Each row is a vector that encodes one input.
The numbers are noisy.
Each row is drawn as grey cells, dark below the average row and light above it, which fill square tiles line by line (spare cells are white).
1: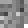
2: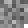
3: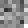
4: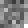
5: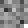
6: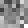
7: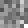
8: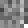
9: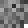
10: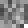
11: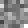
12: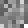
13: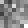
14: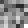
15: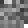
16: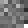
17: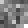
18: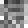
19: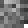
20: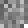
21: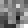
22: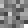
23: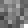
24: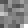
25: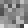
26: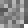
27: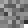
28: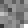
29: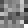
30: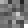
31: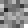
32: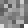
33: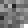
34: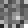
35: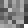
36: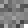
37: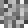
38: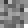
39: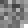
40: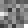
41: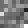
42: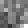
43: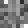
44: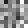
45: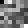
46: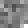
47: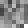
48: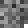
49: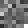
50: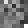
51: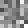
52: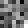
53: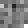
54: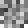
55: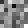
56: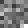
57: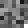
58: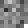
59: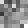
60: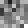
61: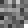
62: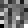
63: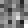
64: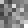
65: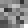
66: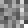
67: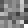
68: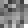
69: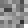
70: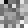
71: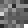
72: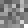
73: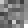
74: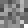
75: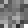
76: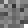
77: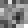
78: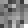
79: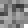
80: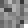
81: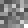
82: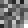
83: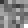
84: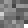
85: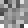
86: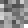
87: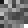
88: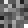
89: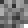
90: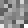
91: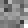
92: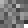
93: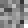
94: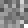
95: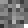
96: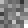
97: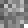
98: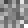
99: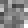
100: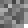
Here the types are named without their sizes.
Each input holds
a point on a circle, together with a list of points on a line.
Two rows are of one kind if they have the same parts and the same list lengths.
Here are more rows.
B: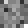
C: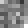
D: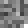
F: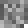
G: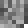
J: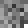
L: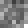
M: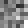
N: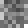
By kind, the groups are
B, M
C, D, J, L, N
F, G

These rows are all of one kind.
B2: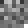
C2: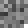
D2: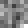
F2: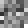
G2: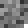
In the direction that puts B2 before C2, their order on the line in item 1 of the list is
G2, F2, B2, C2, D2.
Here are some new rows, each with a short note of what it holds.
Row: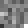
a point on a circle, together with a list of one item
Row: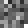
a point on a circle, together with a list of two items
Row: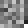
a point on a circle, together with the empty list
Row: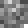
a point on a circle, together with a list of two items
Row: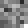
a point on a circle, together with a list of one item
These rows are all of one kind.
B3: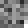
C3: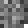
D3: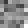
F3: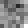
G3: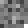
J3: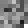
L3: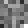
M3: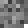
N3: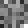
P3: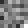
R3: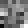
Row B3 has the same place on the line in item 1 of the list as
C3, G3, J3 and M3.
